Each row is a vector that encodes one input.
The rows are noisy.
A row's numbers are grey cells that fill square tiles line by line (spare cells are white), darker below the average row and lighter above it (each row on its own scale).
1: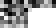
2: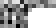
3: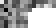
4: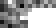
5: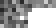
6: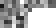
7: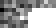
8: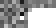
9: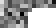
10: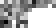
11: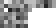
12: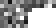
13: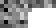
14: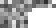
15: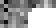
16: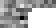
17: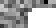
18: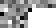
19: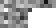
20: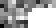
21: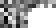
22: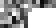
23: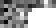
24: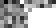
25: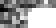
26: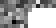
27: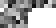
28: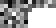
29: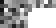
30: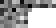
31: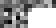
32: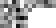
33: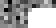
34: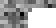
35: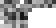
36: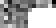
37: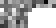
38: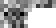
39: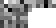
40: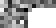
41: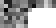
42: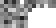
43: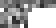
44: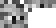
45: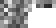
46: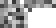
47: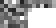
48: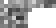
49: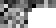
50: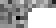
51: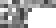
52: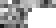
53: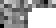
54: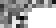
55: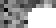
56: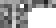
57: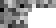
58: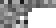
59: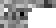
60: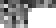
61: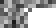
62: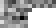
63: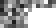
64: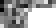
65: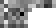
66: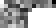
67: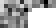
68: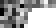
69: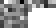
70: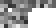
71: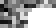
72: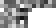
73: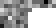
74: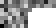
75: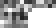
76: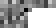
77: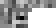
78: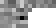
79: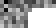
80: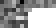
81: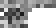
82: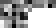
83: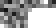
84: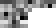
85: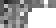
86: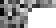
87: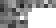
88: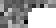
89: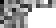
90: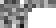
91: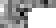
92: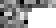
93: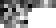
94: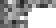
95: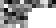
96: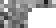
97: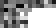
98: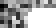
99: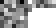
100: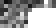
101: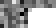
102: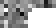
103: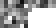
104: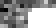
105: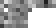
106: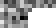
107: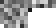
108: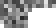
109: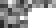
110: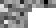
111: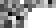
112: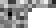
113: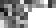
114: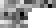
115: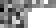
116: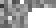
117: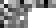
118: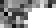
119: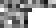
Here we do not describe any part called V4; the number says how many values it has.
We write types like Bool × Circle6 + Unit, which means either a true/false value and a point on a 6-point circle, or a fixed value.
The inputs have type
Bool × (Circle10 + V4).
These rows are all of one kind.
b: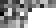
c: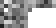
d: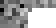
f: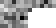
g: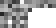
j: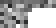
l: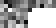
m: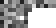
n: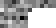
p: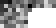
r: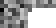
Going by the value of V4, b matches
c, d, n and r.
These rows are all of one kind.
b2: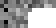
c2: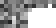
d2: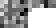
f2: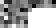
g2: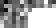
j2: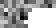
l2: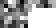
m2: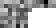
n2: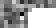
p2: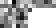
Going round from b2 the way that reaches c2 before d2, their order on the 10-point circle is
b2, p2, c2, m2, f2, d2, n2, j2, g2, l2.
